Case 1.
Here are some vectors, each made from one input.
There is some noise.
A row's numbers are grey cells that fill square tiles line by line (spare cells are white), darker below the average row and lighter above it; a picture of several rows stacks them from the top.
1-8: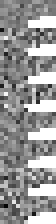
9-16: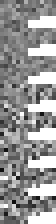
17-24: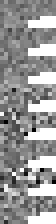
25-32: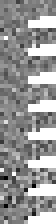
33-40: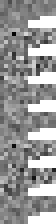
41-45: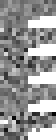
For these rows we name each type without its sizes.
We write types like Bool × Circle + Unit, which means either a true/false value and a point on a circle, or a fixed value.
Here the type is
Bool × Bool × Bool + Unit.
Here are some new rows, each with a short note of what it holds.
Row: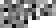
a fixed value
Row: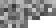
a fixed value
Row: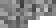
three true/false values
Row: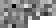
a fixed value
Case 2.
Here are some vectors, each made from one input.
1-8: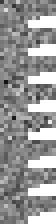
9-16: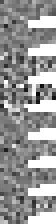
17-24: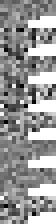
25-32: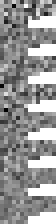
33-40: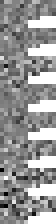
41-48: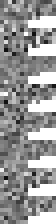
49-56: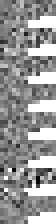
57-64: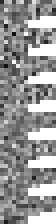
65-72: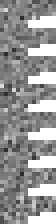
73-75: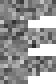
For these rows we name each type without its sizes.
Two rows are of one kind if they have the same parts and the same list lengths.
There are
2 kinds of row.
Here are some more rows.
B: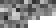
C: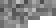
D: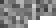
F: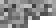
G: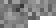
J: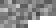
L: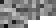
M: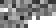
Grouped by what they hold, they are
B, C, D, G, J, L, M
F

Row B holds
four true/false values.
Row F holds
a fixed value.
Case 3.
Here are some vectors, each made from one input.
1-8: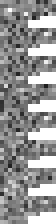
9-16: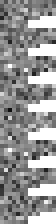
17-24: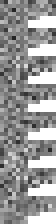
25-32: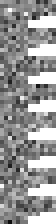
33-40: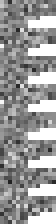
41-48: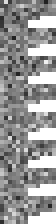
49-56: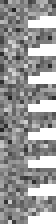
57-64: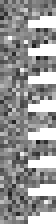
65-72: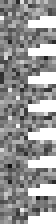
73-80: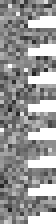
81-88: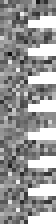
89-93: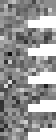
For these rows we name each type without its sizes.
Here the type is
Tree.
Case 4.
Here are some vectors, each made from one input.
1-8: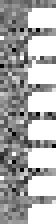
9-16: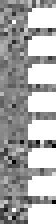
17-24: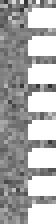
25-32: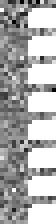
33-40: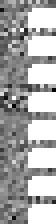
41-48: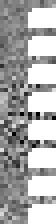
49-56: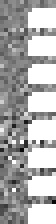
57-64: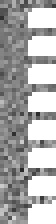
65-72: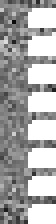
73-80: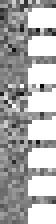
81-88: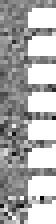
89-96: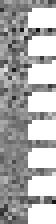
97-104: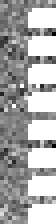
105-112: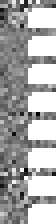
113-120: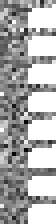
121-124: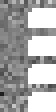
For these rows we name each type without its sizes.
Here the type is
Bool × Bool × Bool + Unit.
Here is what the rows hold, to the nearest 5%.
About 5% of them hold a fixed value. The rest hold three true/false values.
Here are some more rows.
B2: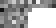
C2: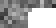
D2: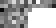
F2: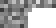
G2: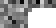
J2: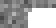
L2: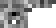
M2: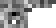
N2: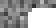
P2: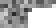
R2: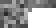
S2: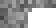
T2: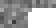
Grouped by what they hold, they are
B2, C2, D2, F2, G2, J2, N2, P2, S2, T2
L2, M2, R2

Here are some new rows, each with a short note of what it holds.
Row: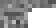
a fixed value
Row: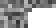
a fixed value
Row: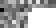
three true/false values
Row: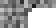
three true/false values
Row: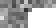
three true/false values
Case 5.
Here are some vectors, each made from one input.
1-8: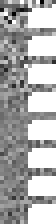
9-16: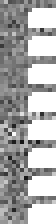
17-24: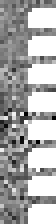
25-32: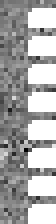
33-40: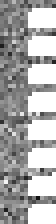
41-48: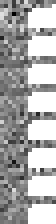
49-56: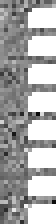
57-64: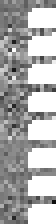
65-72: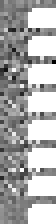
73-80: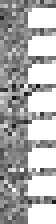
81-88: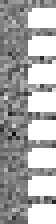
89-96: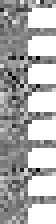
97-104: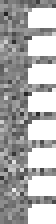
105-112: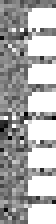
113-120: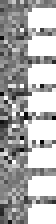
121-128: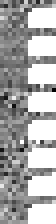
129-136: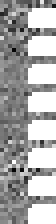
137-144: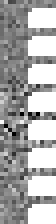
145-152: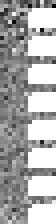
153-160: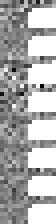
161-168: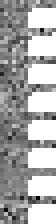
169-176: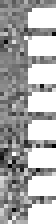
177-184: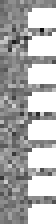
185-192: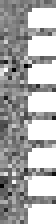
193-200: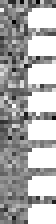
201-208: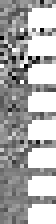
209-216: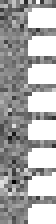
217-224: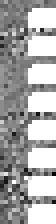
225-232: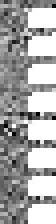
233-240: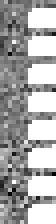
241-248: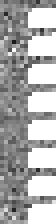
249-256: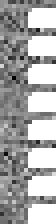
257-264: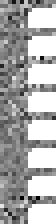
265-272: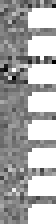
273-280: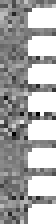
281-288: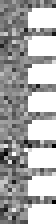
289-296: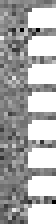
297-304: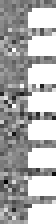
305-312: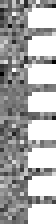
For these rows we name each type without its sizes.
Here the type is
Line × Line.
